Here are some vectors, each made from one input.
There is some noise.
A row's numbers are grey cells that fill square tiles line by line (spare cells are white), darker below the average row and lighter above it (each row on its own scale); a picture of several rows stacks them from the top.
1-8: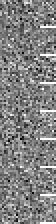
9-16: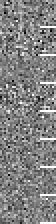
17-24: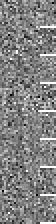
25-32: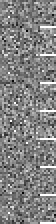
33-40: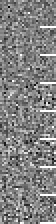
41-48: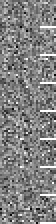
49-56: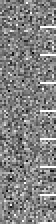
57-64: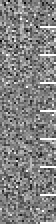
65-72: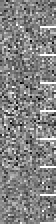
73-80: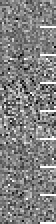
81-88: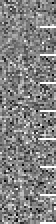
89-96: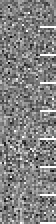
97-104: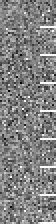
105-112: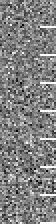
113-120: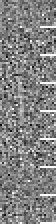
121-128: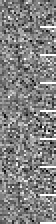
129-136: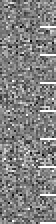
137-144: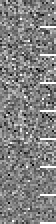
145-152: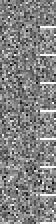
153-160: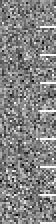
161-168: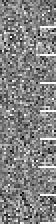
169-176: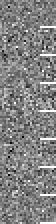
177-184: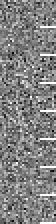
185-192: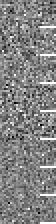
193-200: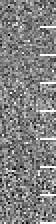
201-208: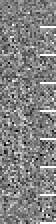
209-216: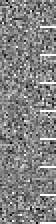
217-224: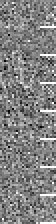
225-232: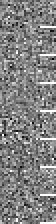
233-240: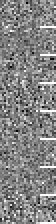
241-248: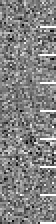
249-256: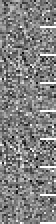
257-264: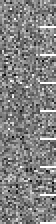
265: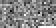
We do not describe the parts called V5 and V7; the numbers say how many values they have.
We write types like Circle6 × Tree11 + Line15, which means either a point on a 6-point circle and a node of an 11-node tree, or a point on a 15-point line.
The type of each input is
(Bool × Bool × Bool × (Line6 + Line9) + V5 × V7) × V5.
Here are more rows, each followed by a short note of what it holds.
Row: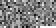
a point on a 9-point line, three true/false values and a value of V5
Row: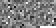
two values of V5 and a value of V7
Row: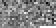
a point on a 6-point line, three true/false values and a value of V5
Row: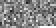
a point on a 6-point line, three true/false values and a value of V5
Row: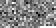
a point on a 9-point line, three true/false values and a value of V5
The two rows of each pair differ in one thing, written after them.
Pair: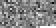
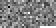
the value of V5
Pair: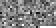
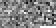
the value of V5
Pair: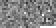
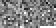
the place on the 6-point line
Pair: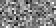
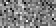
the value of V5
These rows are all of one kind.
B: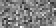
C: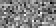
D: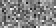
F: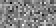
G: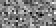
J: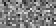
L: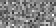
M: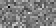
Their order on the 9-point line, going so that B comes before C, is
D, M, F, L, B, G, J, C.
